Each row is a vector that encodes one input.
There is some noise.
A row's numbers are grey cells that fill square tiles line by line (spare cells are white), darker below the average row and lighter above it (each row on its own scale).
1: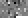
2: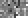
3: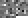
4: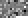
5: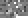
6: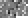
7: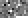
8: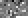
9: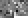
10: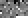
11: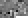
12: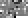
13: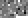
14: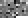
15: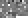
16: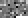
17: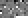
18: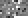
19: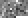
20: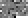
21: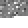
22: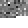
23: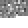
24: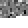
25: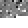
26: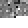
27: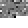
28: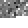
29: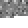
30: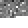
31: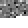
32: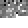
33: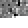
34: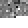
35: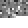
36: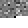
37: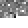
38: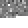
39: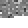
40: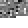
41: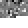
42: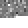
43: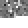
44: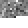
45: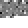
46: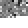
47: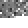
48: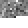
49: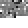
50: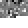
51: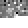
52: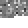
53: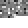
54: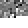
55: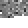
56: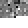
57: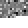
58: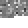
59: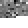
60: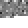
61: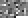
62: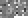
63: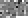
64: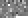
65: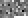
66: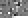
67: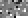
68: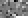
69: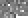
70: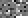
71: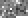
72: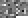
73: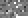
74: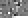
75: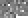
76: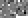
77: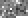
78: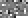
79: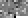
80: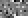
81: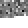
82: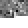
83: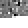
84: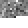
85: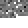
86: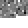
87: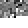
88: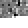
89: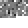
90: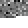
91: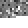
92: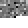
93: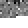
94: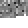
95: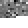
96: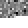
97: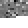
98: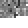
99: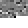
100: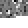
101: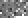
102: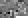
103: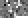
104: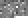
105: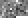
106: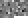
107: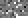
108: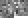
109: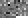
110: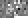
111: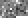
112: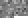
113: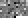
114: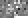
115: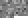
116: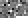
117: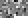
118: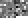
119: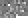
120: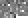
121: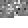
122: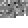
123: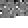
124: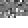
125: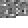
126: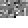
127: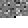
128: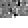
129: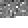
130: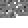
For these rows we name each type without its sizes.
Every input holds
either a fixed value, or a label and a true/false value.
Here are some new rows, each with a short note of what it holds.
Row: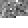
a fixed value
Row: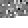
a label and a true/false value
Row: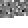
a label and a true/false value
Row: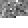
a fixed value
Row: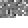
a label and a true/false value
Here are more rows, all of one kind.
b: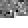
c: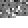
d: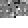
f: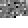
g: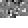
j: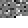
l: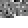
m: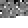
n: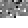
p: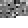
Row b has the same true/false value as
g and n.
